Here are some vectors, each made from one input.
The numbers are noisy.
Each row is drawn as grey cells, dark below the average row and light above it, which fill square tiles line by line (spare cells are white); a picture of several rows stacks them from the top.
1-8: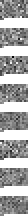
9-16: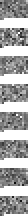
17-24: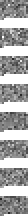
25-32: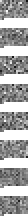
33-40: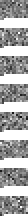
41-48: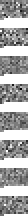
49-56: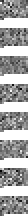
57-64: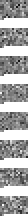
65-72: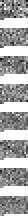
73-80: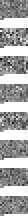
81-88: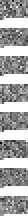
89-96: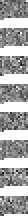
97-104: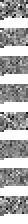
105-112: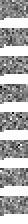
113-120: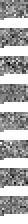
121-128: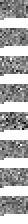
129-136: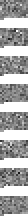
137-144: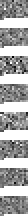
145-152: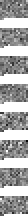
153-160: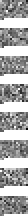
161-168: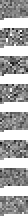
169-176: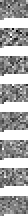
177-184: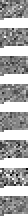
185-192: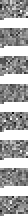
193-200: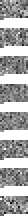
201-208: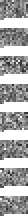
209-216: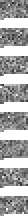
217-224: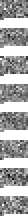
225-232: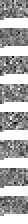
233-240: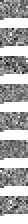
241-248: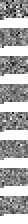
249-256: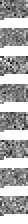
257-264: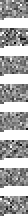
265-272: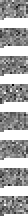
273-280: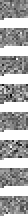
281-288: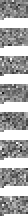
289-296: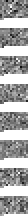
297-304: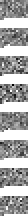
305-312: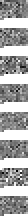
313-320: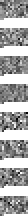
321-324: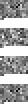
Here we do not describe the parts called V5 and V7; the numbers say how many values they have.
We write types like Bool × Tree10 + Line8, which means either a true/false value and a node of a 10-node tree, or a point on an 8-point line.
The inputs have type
Line8 + List2(Line12) + V5 × V7.
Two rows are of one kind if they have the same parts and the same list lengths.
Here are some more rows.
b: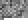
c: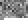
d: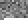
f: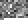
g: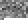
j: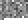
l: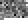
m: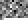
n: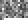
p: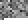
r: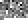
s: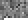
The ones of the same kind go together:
b, l, p, s
c, d, g, j
f, m
n
r

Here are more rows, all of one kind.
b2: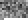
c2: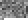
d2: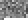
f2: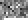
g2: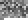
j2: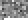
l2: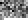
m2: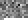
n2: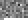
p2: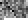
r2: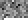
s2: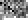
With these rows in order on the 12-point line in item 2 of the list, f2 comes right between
m2 and p2.
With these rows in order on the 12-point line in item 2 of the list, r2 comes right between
j2 and l2.
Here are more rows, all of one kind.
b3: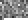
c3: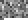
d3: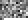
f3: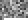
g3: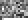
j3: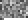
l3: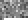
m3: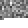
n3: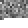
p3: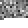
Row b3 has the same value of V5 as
f3 and p3.
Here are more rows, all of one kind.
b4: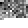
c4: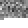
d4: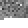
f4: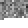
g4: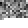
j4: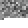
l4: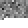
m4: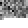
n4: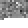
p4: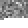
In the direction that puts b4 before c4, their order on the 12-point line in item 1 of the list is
g4, l4, d4, b4, m4, c4, j4, f4, n4, p4.
